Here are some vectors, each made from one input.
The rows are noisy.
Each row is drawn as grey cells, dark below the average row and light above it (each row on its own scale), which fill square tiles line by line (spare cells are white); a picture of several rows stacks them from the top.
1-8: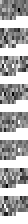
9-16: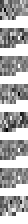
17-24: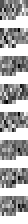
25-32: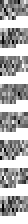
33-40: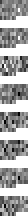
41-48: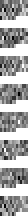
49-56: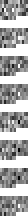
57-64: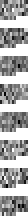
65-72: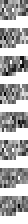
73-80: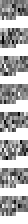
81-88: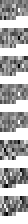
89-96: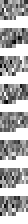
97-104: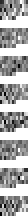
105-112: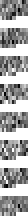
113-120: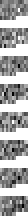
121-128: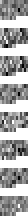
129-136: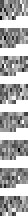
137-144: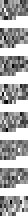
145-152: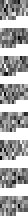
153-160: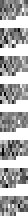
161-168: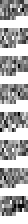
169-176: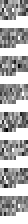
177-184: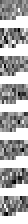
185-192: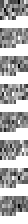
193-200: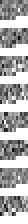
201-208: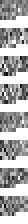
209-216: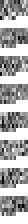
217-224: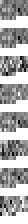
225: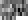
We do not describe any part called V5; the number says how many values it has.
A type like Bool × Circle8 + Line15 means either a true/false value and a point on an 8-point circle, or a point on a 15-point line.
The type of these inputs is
List2(Bool × V5).
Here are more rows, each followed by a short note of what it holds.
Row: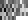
a list of two items
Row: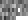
a list of one item
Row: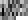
the empty list
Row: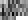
the empty list
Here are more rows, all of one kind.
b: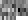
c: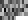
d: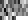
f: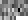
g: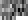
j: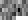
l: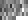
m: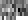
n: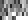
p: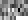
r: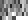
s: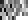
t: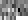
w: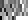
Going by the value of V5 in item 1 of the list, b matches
n, r and w.
